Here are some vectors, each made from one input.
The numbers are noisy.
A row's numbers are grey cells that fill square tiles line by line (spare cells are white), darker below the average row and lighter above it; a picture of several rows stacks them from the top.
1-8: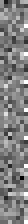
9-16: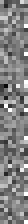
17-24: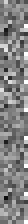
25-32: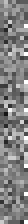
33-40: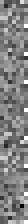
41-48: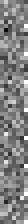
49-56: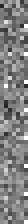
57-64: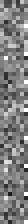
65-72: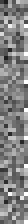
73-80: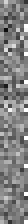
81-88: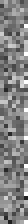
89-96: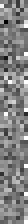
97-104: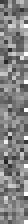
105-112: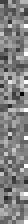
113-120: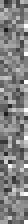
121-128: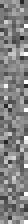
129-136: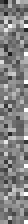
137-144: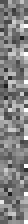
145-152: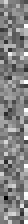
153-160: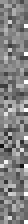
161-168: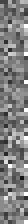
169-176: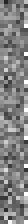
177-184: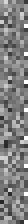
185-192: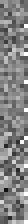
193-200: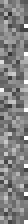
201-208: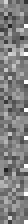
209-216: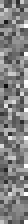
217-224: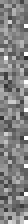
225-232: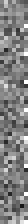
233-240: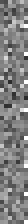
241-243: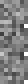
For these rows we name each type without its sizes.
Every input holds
either a point on a line, or a node of a tree.
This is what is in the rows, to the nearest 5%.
About 50% of them hold a point on a line. The rest hold a node of a tree.
